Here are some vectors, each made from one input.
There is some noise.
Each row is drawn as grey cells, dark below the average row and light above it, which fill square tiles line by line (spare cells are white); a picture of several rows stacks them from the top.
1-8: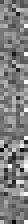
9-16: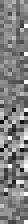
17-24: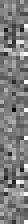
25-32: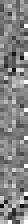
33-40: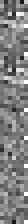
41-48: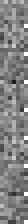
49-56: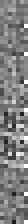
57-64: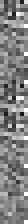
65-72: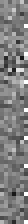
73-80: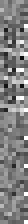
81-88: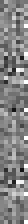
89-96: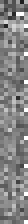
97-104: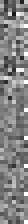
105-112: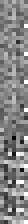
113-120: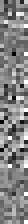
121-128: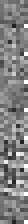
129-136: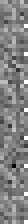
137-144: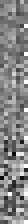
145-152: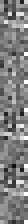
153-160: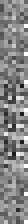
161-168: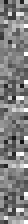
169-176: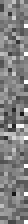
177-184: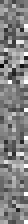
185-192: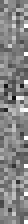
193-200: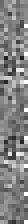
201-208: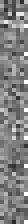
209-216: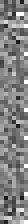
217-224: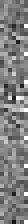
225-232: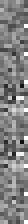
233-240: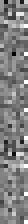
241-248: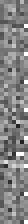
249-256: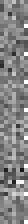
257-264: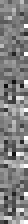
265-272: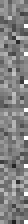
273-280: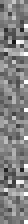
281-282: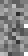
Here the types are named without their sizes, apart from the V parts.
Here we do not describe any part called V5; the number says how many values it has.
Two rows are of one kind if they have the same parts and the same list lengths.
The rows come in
5 kinds.
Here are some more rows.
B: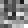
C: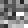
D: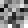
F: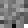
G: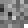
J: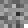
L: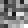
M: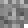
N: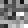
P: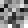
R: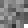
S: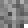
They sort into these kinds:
B, C, L, N
D, P
F, M, R
G, S
J

